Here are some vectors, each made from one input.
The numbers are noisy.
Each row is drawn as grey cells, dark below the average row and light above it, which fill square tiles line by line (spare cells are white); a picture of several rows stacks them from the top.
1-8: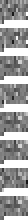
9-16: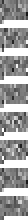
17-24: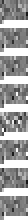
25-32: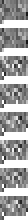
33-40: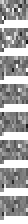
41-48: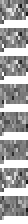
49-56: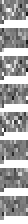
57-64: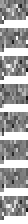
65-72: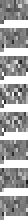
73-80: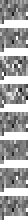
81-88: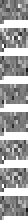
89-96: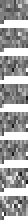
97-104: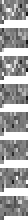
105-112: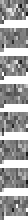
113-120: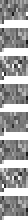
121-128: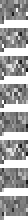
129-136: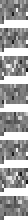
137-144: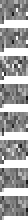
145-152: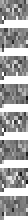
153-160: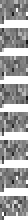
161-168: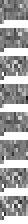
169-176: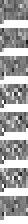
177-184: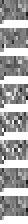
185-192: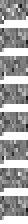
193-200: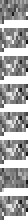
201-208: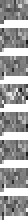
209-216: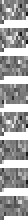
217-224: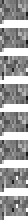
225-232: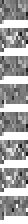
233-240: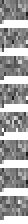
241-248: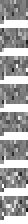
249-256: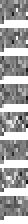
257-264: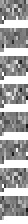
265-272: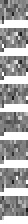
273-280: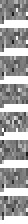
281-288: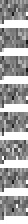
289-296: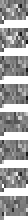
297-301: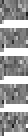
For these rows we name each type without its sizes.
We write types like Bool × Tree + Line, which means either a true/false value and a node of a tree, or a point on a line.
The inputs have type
Bool × Bool × Bool + Line.
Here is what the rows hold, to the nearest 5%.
About 30% of them hold a point on a line. The rest hold three true/false values.
